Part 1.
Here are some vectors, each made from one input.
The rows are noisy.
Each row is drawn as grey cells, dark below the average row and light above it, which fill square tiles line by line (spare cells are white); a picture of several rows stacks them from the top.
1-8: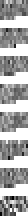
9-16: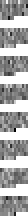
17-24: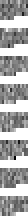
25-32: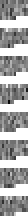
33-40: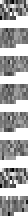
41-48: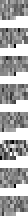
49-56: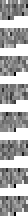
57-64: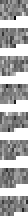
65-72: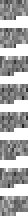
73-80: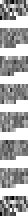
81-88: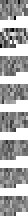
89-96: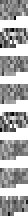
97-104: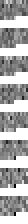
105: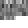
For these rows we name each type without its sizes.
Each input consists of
either a fixed value, or four true/false values.
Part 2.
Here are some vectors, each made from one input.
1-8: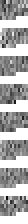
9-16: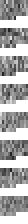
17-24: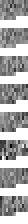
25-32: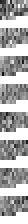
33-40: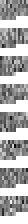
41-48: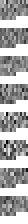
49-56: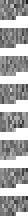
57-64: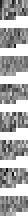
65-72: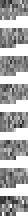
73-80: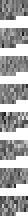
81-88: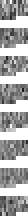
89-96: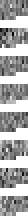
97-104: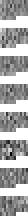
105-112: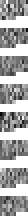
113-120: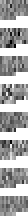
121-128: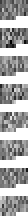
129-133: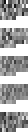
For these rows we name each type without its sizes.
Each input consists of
a label.
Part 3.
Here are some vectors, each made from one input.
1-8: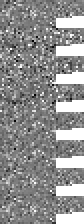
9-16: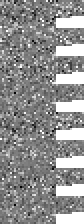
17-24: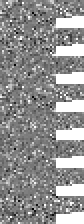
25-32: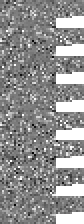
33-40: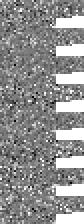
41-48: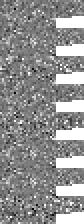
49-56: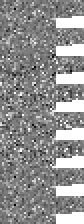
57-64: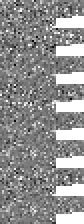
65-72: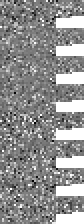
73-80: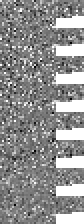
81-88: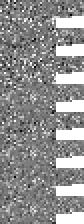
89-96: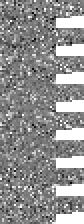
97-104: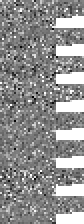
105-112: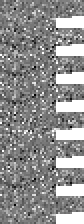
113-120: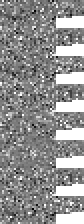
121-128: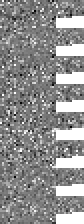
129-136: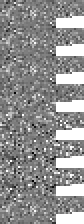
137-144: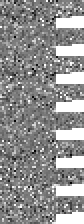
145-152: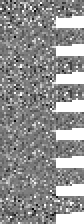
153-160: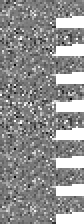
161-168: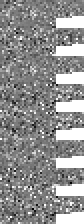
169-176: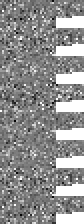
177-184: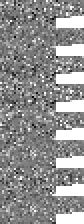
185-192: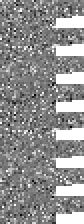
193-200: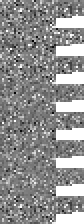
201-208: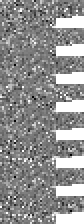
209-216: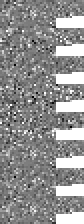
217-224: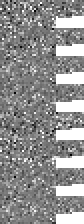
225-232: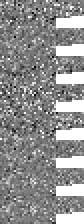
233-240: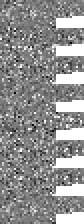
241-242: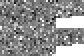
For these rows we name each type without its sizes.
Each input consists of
a point on a line.
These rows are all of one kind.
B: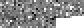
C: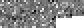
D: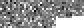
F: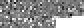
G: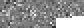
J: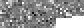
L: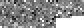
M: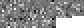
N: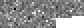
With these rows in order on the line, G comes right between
M and N.
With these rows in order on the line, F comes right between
D and N.
